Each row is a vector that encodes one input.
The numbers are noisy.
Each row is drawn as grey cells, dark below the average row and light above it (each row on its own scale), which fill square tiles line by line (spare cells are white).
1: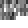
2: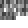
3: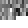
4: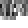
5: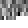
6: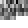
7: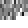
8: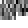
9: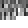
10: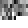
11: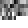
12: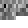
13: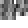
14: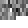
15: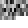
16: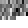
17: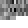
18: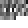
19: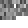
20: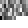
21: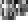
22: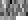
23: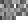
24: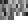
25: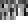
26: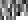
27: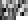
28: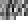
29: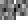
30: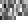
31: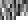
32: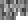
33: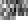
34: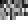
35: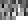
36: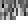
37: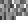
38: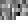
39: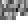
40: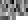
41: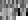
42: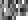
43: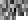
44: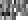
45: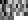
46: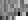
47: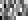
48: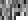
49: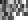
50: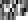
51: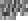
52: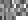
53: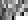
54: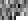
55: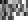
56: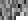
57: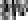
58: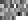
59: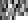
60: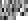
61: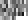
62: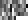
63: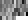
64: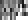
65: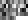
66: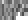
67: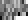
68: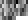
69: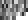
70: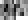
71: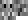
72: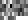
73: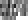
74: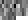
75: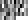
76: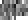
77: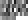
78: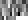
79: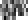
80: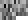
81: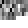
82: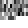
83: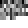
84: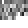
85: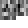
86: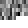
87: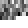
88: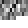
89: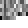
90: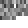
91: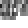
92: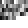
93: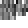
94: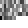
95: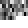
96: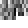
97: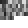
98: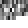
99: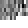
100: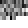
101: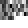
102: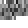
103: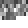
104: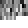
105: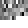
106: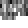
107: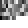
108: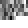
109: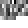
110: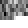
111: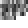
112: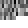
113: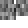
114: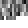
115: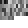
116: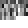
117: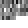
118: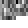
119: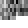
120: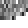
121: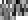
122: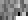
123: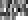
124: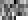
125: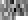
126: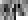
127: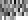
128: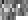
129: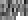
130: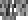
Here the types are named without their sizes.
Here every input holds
either a point on each of two circles, or a node of a tree.
